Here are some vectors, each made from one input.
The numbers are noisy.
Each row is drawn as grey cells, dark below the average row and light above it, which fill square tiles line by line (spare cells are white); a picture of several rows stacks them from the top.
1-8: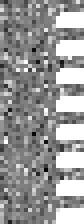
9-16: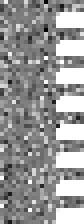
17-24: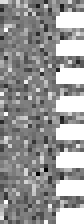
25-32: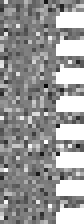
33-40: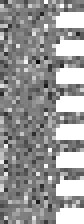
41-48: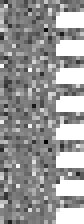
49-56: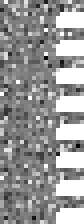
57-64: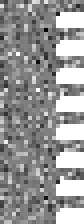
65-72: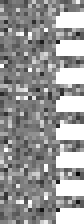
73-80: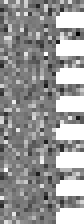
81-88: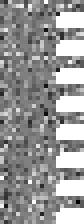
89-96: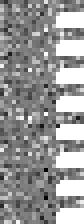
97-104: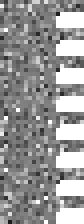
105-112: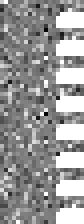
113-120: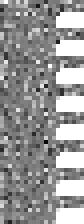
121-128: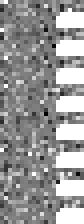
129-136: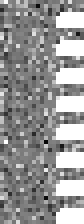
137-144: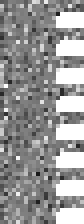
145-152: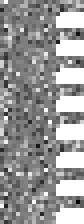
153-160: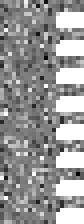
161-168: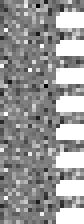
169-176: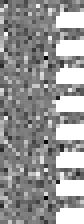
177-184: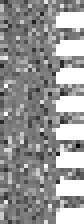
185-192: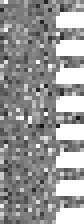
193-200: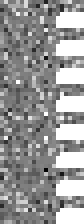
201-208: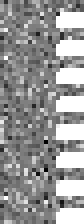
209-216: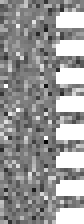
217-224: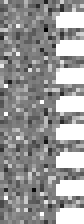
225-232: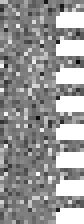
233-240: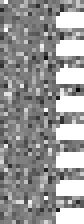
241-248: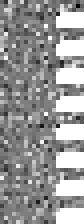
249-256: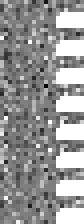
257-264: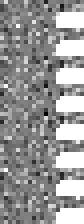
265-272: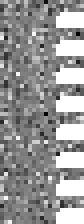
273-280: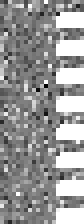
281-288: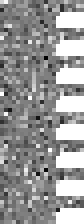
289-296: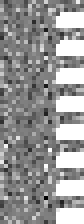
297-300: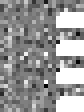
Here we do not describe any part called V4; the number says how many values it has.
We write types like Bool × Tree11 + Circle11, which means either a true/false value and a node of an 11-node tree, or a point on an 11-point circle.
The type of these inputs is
(Circle6 + Tree11 × V4 × V4) × Tree11.
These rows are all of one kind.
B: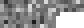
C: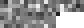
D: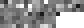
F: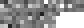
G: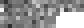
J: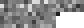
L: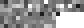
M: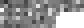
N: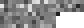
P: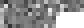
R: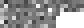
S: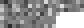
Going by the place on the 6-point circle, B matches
M and R.
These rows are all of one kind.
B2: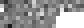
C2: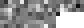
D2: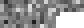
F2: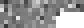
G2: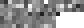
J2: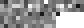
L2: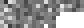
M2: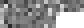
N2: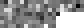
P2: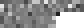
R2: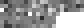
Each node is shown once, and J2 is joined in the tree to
F2 and P2.
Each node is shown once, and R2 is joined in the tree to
B2.
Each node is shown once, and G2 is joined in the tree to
D2 and P2.
